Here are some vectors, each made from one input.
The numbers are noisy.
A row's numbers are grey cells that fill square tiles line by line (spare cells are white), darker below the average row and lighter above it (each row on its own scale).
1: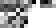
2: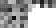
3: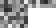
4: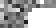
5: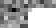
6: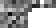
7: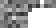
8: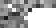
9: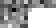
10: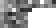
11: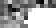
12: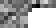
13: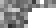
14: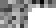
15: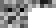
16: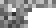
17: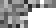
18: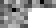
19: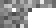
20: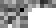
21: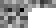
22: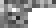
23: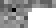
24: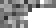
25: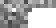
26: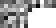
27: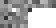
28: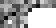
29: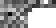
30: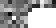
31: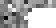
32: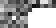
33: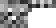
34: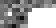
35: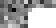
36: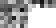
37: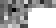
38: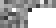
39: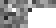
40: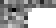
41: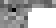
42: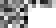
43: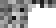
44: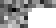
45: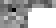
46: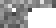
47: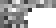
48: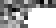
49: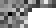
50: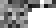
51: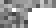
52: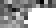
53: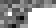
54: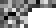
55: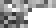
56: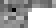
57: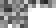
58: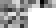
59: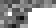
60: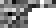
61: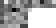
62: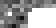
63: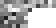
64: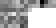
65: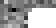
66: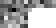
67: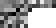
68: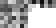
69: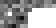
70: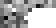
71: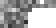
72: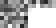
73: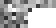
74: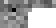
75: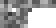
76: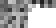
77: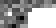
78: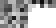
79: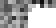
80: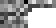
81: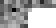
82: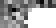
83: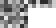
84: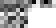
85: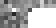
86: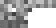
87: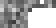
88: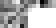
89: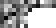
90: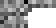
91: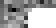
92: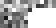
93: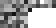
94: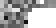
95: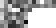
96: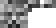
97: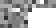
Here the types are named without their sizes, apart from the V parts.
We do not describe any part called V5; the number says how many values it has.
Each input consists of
a list of items, each a true/false value and a value of V5.
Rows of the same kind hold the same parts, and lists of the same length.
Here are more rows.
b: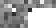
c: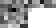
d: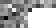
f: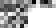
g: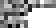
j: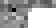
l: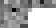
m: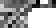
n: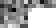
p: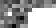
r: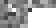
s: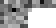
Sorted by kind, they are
b, d, g, m, r
c, f, j, l, n, s
p

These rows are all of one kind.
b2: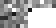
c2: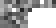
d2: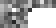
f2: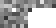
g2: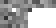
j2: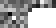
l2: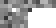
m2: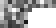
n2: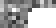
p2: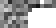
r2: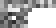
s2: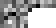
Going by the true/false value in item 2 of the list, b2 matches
f2, g2, l2 and s2.
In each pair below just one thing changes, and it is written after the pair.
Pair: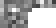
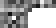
the true/false value in item 1 of the list
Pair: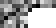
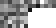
the value of V5 in item 2 of the list
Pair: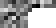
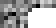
the true/false value in item 2 of the list
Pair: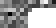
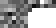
the value of V5 in item 1 of the list
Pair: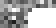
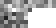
the true/false value in item 2 of the list
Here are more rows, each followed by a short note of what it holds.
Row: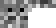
a list of one item
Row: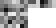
a list of one item
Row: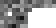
the empty list
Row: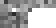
a list of two items
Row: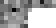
a list of one item
